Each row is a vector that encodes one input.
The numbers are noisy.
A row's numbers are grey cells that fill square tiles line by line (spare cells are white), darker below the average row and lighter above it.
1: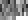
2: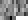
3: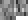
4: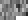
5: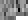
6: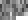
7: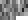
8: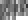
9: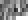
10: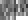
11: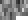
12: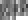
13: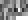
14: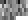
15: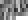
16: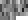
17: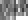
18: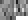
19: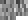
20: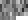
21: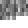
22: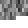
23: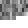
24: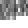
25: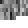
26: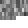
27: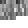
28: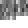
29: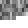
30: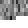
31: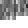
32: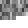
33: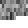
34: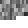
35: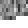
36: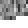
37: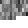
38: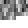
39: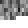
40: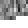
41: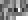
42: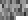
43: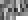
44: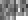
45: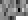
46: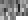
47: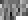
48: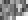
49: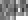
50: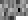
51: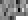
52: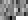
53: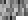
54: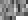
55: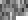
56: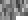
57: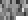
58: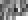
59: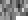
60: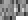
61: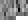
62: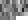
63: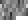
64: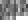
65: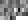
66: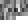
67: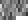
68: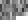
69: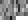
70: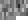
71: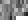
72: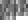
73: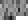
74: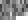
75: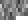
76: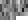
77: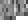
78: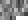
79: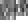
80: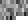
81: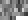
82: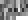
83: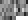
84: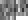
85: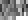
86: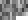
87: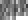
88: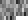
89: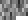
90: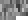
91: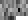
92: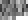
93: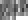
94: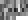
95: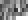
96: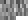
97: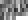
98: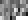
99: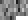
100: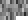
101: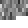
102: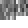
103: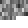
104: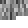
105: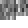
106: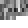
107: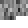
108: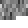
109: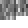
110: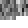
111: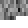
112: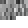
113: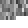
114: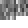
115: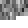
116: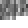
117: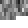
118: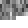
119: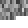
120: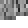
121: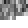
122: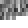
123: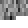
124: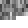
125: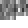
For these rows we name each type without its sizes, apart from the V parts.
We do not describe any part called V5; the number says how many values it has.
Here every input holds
four true/false values and a value of V5, together with either a fixed value, or a node of a tree.
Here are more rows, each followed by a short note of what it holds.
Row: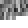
four true/false values and a value of V5
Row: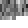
four true/false values and a value of V5
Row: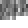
four true/false values and a value of V5
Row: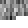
a node of a tree, four true/false values and a value of V5
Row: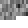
a node of a tree, four true/false values and a value of V5
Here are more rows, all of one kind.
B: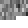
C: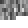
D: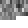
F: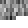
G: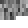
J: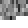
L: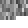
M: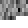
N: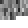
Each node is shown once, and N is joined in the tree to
J and M.
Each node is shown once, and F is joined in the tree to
J.
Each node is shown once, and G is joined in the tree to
M.
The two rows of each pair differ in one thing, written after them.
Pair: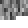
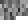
the node of the tree
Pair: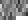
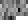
the value of V5
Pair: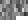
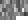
one of the four true/false values
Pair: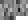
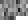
one of the four true/false values
